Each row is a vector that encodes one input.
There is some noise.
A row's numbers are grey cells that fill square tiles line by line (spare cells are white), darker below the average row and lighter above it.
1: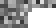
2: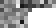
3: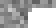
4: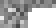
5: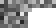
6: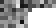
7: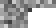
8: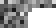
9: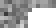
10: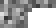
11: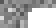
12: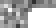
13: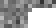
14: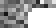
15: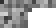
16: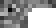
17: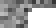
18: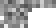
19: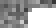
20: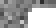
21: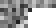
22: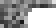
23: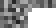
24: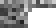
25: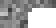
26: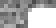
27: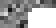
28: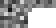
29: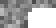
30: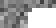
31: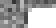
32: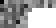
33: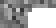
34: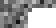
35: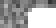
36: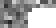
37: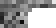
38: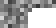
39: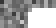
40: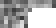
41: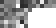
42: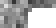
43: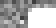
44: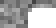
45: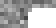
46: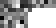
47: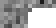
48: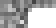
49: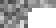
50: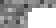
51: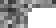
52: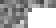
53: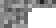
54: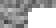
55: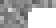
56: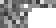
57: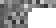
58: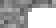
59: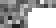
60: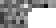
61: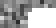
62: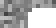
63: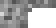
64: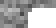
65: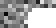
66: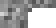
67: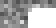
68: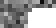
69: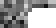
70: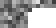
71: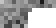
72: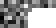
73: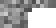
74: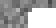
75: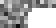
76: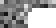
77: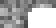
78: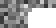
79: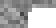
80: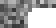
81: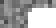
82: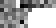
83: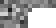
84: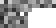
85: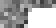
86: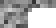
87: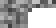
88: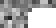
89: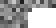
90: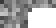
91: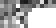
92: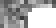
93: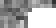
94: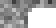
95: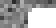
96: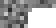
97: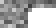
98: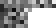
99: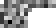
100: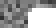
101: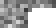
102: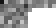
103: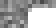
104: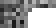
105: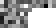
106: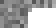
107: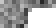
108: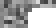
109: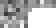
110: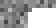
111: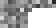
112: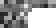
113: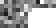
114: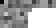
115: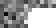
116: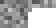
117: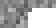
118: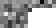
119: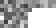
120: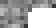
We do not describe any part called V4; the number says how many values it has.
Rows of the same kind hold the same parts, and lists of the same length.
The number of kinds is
5.
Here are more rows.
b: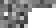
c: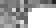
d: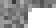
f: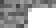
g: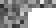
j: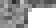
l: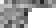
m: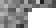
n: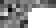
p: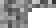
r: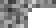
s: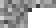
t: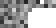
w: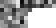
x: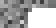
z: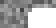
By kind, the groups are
b, d, j, l, m, n, p, r
c, x, z
f, s
g, t
w

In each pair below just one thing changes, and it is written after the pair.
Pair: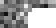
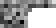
the value of V4
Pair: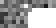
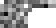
the value of V4
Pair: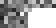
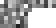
the value of V4
